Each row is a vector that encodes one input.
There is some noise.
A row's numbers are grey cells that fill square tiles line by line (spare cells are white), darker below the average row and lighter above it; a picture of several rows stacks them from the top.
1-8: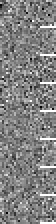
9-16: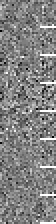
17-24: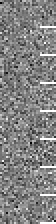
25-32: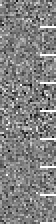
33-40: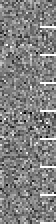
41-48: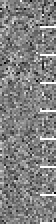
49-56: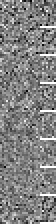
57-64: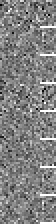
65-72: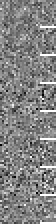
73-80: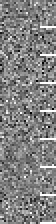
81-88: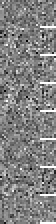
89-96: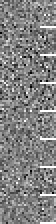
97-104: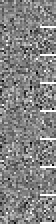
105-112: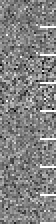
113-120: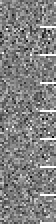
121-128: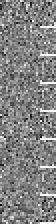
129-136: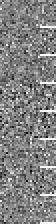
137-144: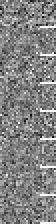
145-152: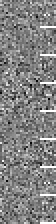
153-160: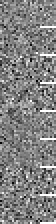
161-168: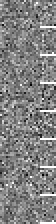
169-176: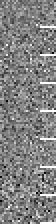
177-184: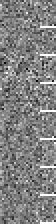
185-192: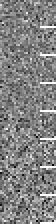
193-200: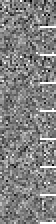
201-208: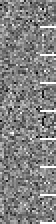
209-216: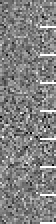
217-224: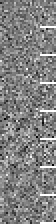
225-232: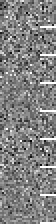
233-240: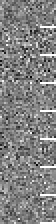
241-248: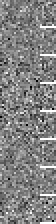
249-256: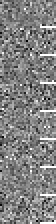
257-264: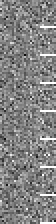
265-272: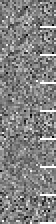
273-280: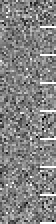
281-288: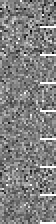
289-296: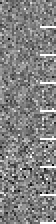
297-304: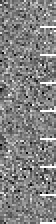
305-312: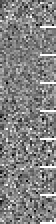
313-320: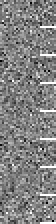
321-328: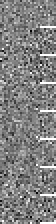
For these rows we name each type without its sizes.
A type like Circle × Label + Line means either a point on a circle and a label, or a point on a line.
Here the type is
Bool × Circle × (Line + Tree × Tree).
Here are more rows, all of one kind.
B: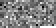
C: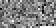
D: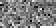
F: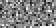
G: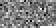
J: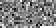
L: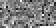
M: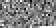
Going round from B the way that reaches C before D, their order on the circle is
B, M, F, C, J, D, L, G.
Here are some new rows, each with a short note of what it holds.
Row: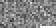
a point on a circle, a node of each of two trees and a true/false value
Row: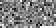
a point on a circle, a point on a line and a true/false value
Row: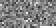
a point on a circle, a node of each of two trees and a true/false value
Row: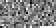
a point on a circle, a point on a line and a true/false value
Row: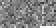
a point on a circle, a node of each of two trees and a true/false value
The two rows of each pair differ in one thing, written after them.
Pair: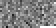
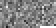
the node of one of the two trees
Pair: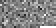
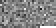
the place on the circle
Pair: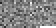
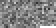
the true/false value
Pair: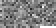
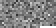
the true/false value
